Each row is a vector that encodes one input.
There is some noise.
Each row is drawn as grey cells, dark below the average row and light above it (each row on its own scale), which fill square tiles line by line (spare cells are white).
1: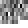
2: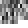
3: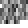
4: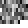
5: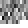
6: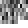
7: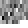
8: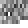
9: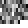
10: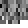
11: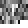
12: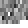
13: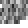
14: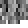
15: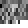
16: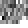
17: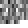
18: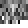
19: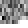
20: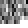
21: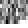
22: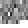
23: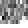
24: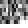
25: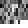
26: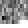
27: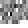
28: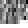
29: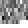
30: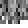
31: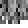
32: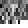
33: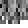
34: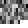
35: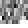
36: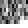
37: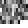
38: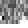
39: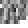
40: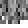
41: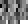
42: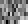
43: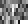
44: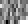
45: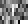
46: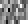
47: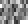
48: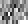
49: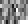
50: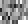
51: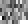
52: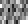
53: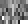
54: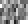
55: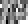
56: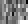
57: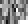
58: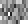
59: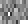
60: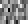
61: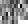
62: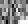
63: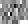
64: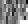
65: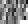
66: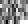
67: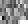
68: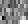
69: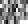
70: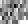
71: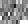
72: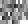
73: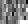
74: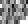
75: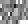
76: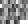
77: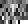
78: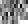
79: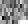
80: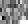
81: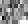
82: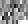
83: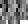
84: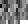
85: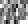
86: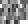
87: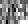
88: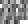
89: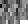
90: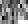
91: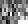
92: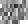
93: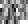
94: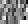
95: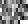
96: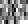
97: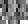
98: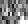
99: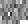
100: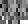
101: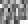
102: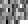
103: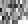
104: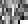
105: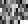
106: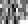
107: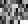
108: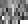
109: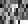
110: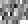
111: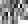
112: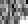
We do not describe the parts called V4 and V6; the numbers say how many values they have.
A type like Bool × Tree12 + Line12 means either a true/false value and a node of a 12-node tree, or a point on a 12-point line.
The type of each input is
Bool × (Unit + V4 × V6) + Line5.
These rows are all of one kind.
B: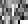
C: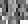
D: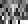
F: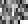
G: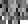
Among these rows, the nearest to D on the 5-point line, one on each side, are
B and G.
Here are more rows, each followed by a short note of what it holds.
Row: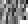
a true/false value
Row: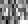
a true/false value, a value of V4 and a value of V6
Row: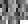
a point on a 5-point line
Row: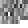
a true/false value
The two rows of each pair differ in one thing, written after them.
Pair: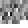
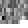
the value of V6
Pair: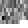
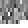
the value of V4
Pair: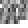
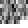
the value of V6
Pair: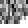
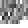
the true/false value
